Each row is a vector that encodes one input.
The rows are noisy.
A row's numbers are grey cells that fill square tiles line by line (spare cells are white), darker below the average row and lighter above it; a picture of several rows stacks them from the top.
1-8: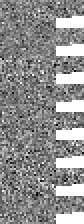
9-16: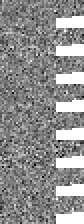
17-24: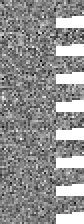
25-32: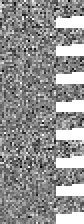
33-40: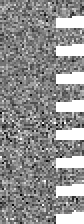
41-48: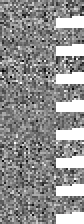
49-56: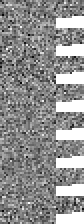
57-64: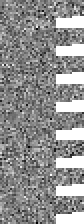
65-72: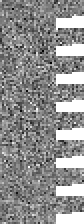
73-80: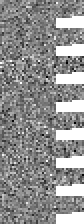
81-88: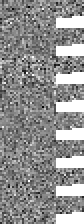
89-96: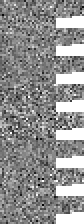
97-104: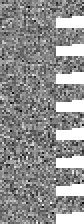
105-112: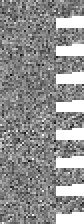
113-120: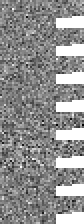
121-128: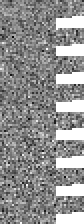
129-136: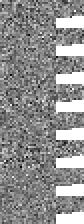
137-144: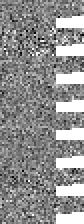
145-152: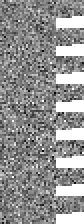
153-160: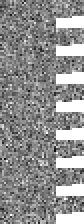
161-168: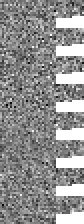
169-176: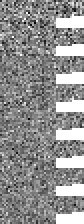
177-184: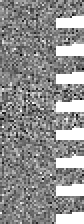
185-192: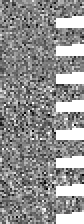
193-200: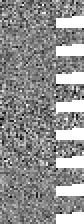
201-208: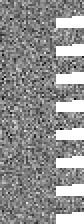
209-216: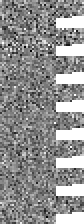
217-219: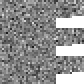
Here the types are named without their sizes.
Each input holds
four true/false values, together with a list of points on a line.
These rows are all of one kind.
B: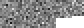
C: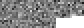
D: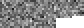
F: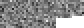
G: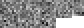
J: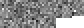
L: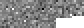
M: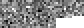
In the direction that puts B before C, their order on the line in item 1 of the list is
M, G, B, F, C, L, J, D.
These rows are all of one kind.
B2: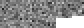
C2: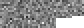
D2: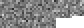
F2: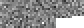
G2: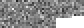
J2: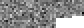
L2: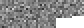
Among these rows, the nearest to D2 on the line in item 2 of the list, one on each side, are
C2 and F2.
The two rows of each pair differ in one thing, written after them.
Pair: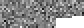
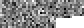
one of the four true/false values
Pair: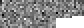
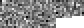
the place on the line in item 1 of the list
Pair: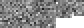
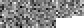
the place on the line in item 1 of the list
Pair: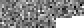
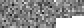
one of the four true/false values
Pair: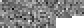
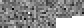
one of the four true/false values
